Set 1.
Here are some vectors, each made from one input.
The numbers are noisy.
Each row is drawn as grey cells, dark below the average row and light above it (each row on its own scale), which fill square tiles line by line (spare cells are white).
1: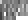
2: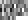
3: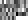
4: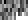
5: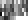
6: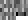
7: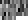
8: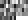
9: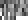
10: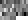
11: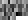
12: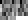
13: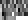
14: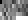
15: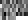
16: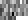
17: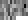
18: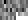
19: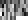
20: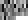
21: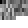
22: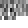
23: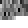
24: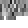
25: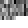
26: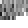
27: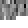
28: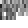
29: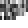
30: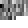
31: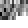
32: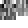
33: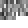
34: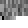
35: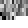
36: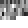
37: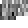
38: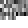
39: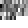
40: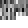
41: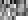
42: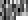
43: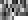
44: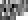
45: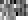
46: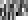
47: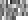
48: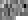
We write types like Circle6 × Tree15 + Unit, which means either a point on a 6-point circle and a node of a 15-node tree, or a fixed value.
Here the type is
(Circle6 + Unit) × Label4.
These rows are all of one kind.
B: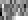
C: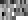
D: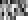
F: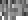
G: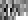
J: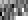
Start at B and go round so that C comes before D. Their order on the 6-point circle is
B, G, C, D, F, J.
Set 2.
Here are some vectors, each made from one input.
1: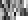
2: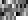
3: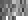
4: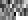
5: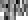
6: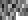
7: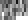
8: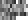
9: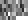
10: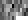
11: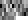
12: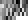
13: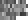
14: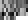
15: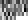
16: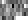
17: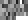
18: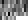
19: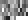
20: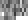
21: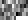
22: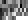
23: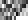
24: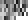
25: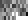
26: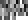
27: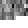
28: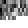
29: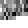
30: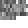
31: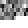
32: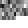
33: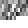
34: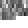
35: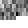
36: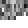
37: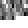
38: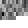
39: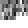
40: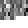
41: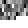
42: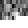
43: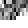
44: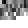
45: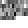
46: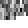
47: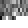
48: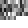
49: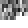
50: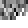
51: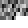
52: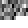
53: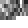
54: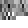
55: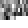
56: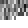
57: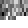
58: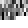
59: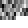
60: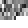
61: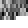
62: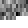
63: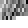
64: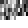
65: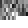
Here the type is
List2(Line4).
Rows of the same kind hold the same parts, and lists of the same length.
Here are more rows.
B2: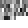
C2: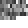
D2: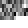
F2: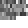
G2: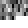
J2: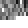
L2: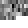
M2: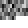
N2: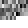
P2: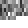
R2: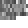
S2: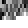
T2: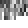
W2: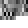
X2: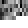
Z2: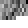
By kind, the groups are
B2, J2, N2, S2, T2, W2, Z2
C2, F2, R2
D2, G2, L2, M2, P2, X2

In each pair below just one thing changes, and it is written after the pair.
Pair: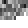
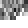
the place on the 4-point line in item 1 of the list
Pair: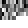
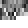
the place on the 4-point line in item 2 of the list
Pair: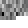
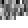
the place on the 4-point line in item 1 of the list
